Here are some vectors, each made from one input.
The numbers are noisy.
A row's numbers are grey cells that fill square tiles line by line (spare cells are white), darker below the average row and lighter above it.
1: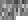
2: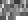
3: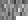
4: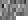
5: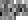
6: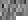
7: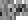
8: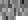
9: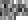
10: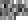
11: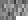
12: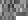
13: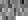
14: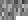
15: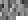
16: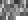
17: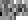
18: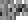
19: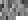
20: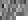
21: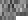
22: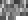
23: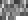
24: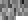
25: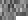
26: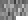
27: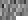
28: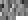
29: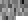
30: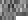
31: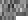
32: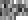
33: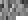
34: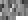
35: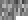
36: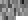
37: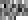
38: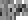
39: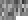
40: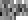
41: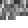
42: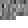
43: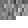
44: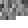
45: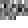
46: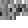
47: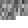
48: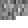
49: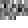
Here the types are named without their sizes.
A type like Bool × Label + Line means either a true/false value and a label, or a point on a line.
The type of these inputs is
Line + Tree.
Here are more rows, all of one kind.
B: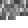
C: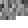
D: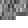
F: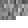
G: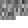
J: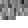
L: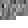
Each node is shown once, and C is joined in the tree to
J and L.
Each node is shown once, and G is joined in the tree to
F.
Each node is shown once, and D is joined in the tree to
B and L.
